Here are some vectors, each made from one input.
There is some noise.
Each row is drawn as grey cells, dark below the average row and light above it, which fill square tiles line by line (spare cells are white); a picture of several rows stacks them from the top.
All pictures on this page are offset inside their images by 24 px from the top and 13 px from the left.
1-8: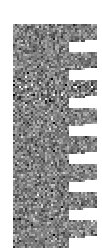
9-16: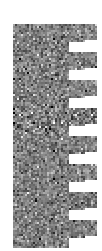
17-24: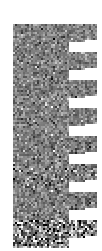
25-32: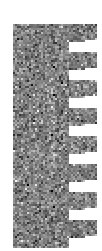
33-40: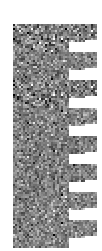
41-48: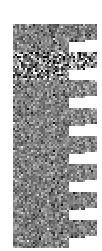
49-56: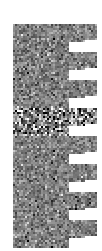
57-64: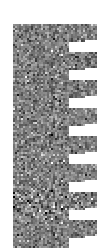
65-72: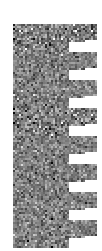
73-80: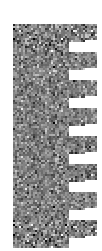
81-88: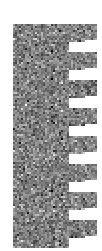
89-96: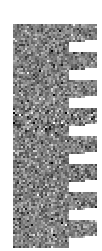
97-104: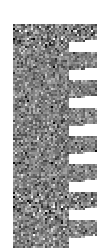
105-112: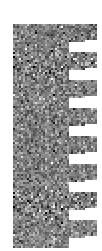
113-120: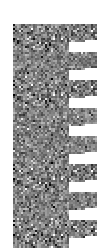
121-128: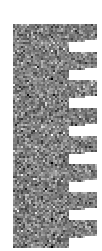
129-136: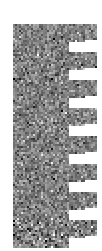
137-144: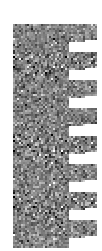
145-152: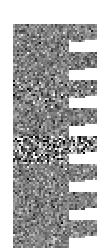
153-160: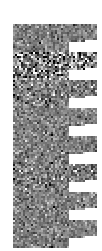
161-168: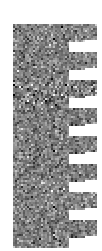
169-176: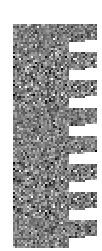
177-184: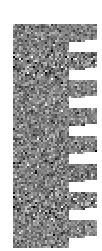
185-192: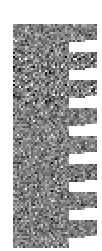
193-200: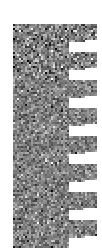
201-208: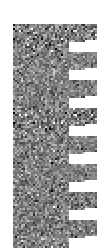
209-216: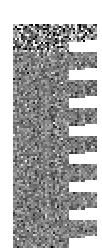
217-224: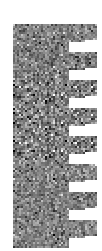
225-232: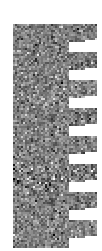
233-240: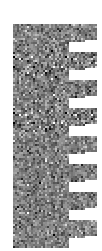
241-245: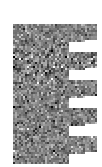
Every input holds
a list of up to three points on a 15-point line.
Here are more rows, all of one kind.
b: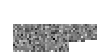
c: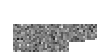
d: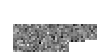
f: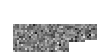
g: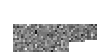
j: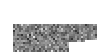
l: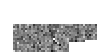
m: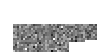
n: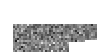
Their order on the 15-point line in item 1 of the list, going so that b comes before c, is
n, j, b, d, c, l, f, m, g.
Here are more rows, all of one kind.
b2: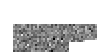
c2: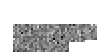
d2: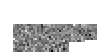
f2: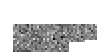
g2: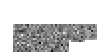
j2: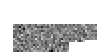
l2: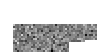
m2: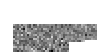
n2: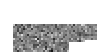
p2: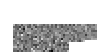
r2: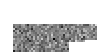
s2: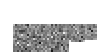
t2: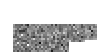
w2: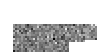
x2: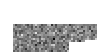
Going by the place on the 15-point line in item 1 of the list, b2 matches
g2, s2, t2 and x2.
